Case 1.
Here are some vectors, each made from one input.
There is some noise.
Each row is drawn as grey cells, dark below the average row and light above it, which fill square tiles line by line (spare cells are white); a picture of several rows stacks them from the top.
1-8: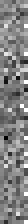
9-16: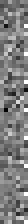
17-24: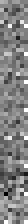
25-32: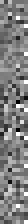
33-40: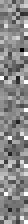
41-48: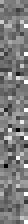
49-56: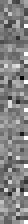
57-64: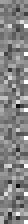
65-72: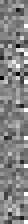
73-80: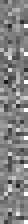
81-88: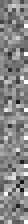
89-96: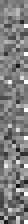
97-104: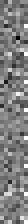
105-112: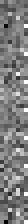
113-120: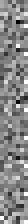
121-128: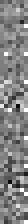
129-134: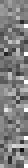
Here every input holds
either a point on each of two 8-point circles, or a fixed value, or a point on a 3-point line and a point on a 7-point line.
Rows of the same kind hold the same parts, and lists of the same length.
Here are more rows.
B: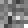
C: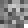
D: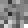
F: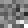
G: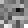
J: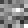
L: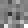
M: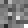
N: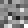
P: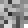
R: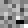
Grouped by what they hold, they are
B, J, M, R
C
D, F, G, L, N, P

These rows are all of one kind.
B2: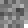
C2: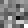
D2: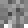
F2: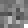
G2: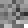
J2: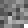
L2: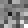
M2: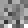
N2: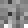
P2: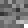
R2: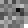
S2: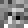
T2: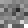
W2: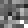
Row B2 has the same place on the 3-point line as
F2, J2, P2 and R2.
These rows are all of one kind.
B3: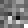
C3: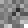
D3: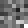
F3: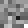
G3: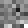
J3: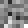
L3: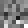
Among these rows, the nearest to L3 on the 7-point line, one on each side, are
B3 and C3.
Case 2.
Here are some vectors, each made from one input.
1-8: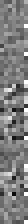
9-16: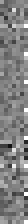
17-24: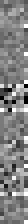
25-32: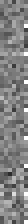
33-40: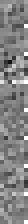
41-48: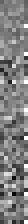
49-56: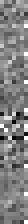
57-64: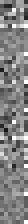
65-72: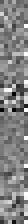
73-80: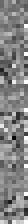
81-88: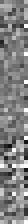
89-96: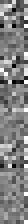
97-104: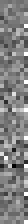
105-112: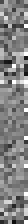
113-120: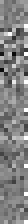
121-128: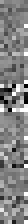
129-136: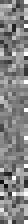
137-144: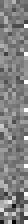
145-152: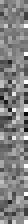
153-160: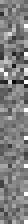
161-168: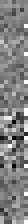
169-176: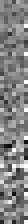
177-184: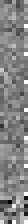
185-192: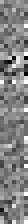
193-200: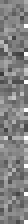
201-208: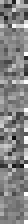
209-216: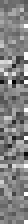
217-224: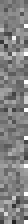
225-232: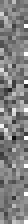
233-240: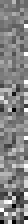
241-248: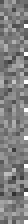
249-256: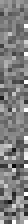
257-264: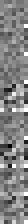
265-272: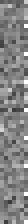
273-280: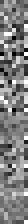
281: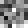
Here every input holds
four true/false values, together with either one of 8 labels, or a point on an 8-point line.
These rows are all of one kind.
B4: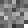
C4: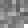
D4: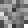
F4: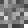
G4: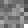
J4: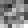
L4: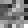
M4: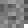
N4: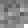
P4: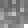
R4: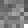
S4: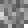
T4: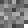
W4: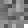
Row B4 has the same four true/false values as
F4, G4, R4 and T4.
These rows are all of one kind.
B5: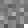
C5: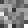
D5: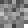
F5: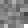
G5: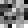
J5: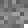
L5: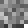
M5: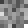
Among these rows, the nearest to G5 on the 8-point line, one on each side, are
F5 and J5.
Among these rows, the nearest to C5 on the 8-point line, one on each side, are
B5 and L5.
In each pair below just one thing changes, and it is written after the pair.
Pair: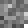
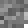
the label
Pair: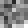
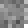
the label
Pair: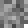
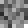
one of the four true/false values
